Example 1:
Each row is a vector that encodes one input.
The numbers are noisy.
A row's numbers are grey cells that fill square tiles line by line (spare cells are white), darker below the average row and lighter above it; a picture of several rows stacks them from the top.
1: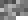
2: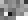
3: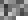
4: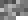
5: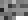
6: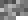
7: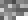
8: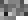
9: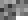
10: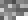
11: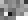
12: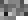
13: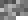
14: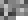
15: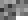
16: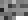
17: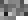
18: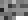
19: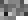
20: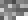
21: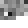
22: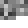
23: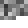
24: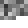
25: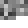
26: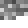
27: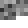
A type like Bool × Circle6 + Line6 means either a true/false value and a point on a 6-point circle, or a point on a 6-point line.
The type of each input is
Bool × Bool × Bool.
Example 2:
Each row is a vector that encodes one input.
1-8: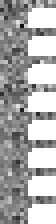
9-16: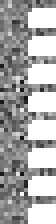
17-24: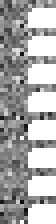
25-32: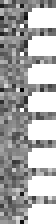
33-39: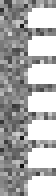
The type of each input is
Line4.
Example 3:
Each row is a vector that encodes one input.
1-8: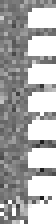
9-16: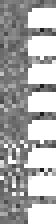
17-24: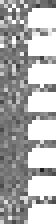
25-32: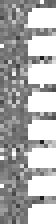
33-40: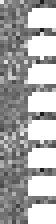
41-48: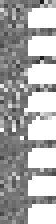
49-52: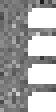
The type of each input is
Line10.
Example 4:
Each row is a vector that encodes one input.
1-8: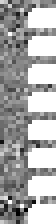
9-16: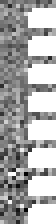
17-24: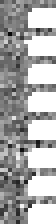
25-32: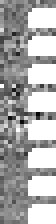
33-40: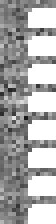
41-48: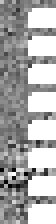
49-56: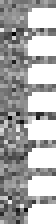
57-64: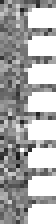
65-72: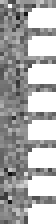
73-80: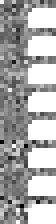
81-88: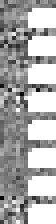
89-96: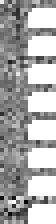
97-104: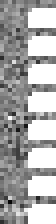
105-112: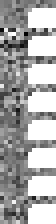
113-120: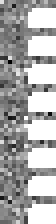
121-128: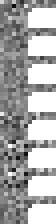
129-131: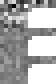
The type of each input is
Line11.
